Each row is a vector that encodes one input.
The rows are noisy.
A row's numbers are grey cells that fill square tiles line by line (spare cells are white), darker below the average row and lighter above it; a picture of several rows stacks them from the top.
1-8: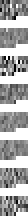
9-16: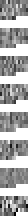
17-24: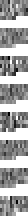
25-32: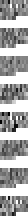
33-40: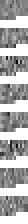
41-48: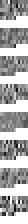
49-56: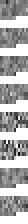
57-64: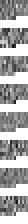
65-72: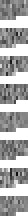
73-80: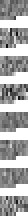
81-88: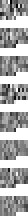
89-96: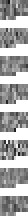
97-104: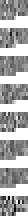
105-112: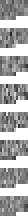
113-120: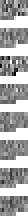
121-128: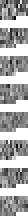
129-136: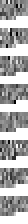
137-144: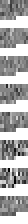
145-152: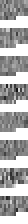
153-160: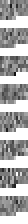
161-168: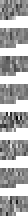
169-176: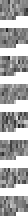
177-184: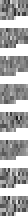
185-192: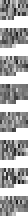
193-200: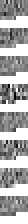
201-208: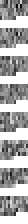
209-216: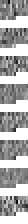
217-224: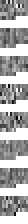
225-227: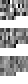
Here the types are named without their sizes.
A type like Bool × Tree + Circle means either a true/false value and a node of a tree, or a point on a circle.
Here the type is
List(Line).
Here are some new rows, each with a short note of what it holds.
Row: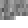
a list of two items
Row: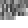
a list of one item
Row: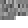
a list of one item
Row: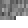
a list of one item
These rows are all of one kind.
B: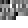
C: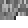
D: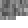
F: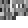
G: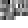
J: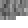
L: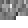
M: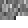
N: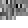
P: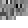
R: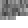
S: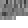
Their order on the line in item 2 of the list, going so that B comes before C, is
D, R, M, F, P, J, L, B, S, G, C, N.
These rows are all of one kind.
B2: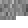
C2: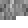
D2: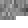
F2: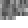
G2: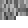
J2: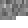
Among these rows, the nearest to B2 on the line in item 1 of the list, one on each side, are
C2 and D2.
